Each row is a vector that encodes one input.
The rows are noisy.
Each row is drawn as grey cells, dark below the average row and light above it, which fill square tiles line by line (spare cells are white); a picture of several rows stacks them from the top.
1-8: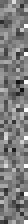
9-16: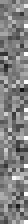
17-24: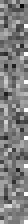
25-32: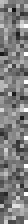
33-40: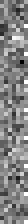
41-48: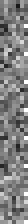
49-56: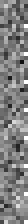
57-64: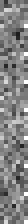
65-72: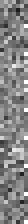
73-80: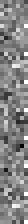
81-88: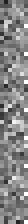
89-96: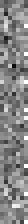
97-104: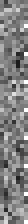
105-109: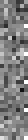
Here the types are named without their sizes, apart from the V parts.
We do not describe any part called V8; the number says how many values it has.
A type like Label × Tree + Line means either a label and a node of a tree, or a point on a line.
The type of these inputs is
Bool × Bool × Bool × Bool + (Tree + Unit) × V8.
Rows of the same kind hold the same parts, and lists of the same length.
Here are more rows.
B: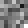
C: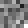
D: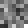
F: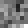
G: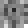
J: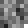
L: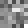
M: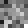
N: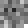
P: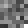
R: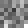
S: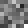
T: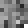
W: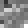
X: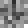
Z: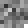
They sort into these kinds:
B, C, S, T
D, F, J, P
G, L, M, N, R, W, X, Z

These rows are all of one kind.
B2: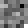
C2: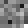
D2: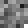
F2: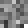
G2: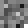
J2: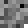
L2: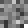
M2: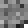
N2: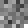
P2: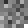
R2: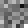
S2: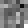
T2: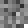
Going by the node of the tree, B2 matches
G2 and R2.
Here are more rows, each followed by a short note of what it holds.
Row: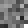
a value of V8
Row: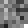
a value of V8
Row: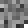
a node of a tree and a value of V8
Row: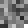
a value of V8
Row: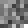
a value of V8
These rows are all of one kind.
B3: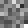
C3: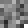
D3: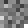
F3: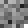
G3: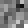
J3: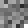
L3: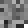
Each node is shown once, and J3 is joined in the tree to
C3, F3 and G3.
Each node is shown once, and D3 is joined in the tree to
G3.
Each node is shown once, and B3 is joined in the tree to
F3.
